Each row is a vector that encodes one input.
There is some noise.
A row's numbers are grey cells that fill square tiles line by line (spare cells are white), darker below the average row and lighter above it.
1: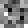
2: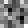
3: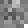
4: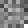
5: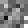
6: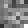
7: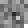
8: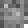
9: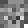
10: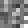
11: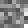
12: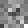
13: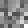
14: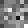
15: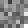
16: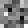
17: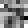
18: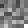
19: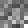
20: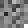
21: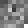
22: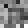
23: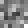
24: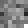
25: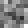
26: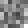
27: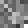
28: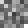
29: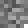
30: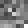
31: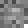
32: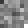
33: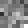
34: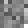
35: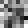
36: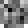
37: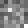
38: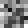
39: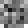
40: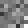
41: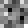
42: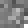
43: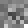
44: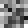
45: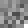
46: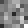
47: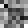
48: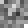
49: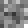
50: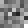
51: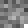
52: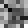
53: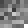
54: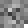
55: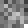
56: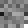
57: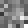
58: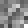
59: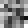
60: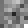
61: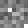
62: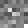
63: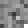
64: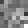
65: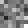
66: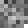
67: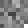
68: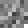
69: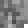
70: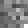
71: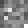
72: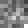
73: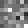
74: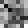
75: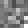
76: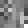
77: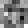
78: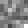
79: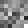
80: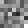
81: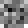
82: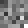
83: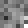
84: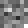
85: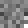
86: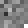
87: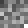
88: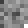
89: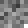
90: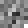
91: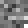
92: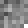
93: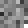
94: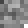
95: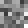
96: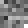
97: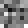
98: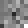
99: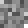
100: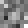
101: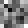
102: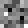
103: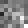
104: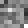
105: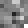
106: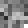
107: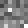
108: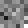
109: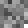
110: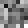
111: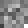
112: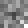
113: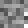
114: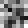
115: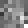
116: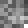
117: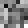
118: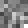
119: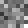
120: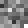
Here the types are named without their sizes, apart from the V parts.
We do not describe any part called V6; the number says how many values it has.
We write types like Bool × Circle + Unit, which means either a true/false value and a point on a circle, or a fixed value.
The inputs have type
(Bool × Bool × Bool × Bool × V6 + Unit) × Line × Line.
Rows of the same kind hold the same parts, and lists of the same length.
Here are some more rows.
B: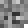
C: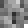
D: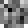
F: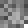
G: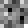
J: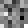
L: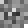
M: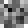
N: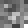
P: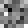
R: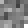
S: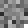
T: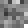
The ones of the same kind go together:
B, C, F, L, N, R, S, T
D, G, J, M, P

